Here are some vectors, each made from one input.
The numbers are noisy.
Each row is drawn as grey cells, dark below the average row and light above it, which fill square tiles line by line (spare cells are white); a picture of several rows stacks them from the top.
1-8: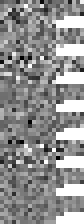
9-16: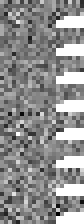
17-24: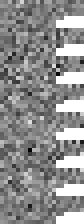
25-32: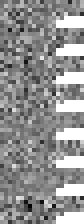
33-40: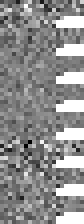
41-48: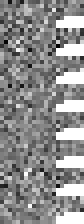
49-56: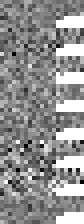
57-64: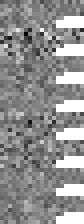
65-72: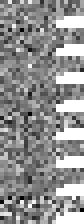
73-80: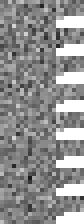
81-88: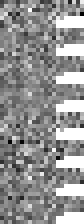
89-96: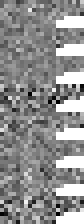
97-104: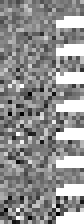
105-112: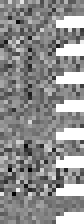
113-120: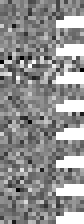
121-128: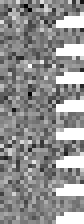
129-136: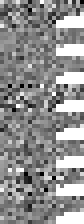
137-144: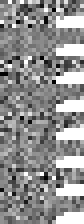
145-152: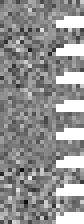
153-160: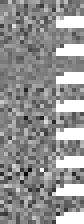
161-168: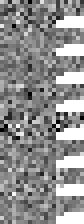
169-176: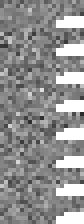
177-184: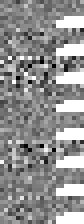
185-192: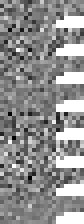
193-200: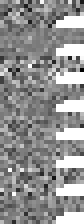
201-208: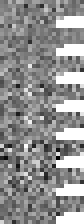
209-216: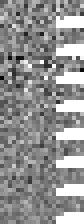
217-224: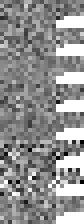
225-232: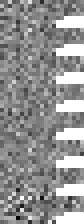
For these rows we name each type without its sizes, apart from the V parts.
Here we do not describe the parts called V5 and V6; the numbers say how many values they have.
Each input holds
either a value of V5 and a value of V6, or a list of points on a line.
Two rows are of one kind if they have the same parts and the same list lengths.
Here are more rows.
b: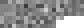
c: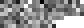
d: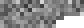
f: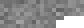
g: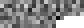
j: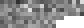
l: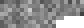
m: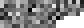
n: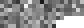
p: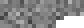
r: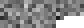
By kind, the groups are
b, l
c, f, j, n, p, r
d
g, m

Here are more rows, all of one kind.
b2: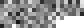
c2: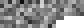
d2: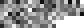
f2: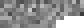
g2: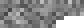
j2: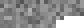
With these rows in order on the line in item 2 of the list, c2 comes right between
b2 and g2.
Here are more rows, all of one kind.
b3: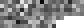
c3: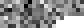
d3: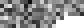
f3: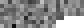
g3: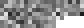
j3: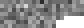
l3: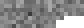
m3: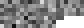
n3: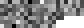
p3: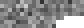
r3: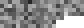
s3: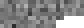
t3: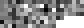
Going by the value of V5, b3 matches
c3, g3 and t3.
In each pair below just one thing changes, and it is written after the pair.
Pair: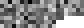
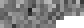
the value of V6
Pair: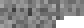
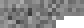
the value of V6
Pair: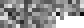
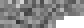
the value of V5
